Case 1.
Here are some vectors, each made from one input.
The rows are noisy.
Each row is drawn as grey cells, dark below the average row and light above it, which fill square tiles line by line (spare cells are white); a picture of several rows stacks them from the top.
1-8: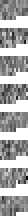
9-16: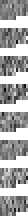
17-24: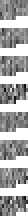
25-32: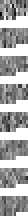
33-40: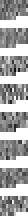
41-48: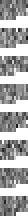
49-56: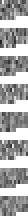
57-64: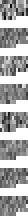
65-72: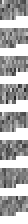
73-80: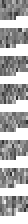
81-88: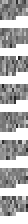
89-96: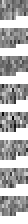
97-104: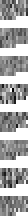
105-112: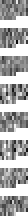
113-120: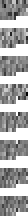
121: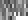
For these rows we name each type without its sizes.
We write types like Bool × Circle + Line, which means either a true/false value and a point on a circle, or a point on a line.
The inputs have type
Bool × Bool × Bool × Bool + Circle.
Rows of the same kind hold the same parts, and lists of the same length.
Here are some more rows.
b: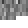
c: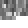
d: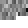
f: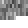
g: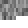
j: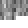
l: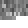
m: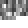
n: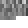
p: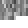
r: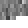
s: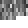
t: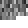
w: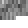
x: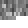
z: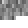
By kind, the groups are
b, n, r
c, d, f, g, j, l, m, p, s, t, w, x, z

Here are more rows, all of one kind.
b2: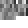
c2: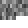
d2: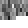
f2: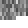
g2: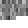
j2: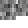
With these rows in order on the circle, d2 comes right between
c2 and g2.
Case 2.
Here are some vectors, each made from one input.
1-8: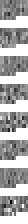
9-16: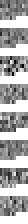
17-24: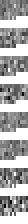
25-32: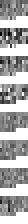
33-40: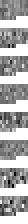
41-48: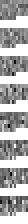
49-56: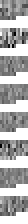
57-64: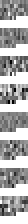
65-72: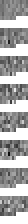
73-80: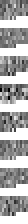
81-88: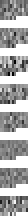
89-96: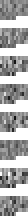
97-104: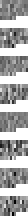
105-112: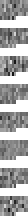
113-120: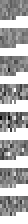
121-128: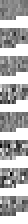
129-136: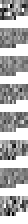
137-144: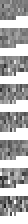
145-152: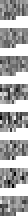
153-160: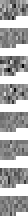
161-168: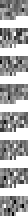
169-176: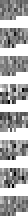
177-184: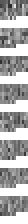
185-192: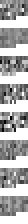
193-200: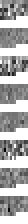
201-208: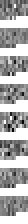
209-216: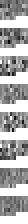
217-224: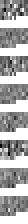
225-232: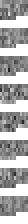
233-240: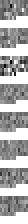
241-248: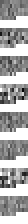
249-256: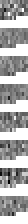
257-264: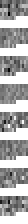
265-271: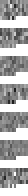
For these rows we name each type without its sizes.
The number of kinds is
2.
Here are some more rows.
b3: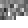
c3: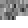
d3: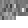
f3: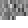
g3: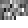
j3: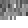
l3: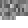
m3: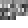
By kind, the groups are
b3, c3, d3, g3, m3
f3, j3, l3

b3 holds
a point on a line and four true/false values.
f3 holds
a point on a line.
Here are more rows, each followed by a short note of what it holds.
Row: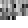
a point on a line
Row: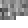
a point on a line
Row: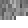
a point on a line
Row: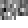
a point on a line
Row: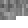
a point on a line and four true/false values
